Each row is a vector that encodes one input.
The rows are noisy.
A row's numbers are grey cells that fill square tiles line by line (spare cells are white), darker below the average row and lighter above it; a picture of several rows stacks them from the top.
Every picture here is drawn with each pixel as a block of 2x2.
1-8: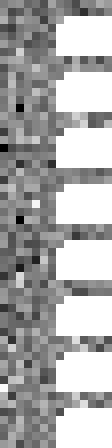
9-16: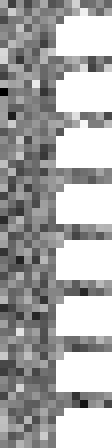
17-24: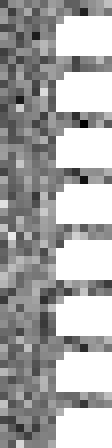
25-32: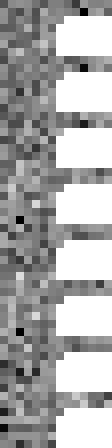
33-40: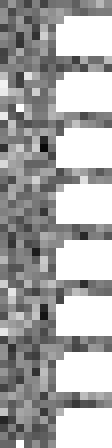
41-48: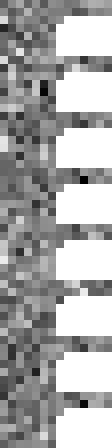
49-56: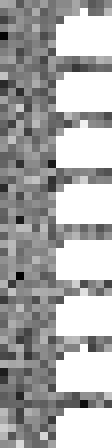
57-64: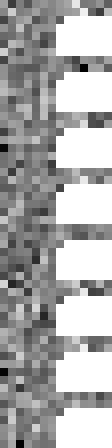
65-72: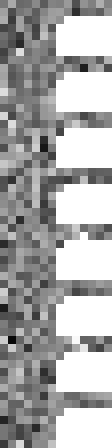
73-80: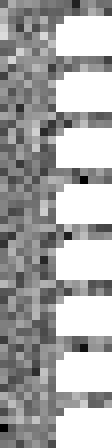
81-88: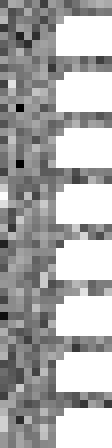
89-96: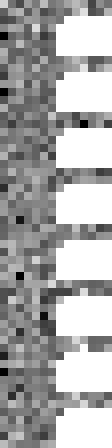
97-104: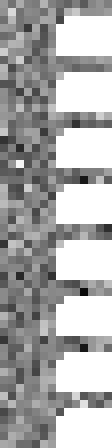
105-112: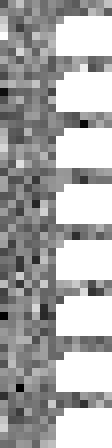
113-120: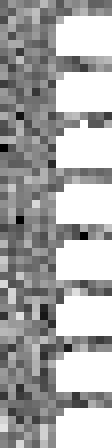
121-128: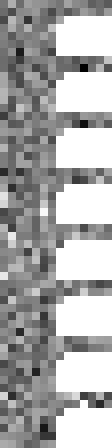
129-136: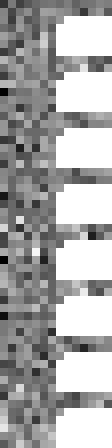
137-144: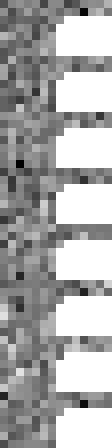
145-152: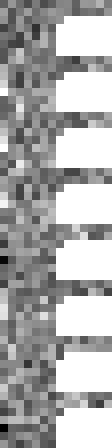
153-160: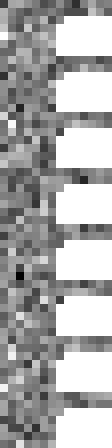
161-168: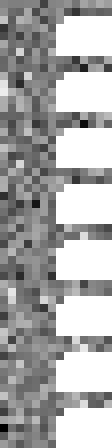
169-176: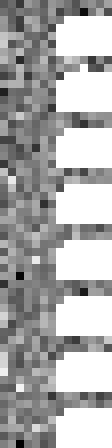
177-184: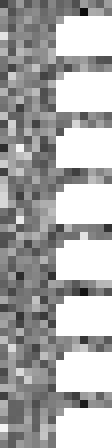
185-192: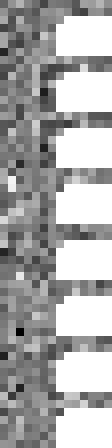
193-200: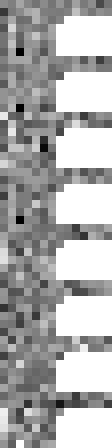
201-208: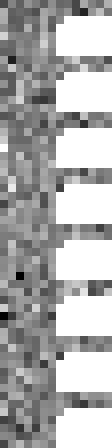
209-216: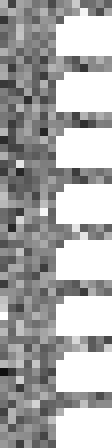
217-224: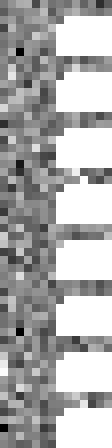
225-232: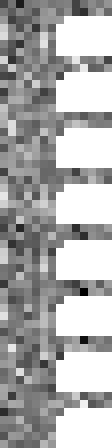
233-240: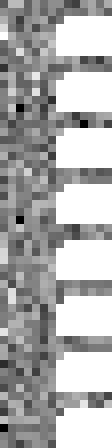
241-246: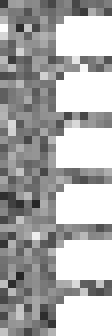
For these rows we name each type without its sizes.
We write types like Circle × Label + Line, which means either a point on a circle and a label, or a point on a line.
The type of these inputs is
(Circle + Line) × Line.
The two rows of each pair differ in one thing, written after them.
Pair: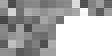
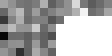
the place on the circle
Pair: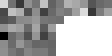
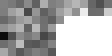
the place on the line
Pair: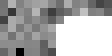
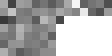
the place on the circle
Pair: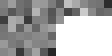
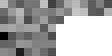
the place on the circle
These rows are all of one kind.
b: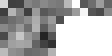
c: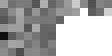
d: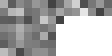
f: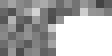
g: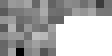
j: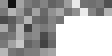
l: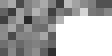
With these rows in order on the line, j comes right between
b and c.
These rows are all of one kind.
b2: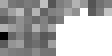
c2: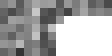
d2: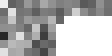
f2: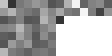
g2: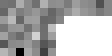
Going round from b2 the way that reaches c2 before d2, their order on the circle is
b2, c2, g2, d2, f2.
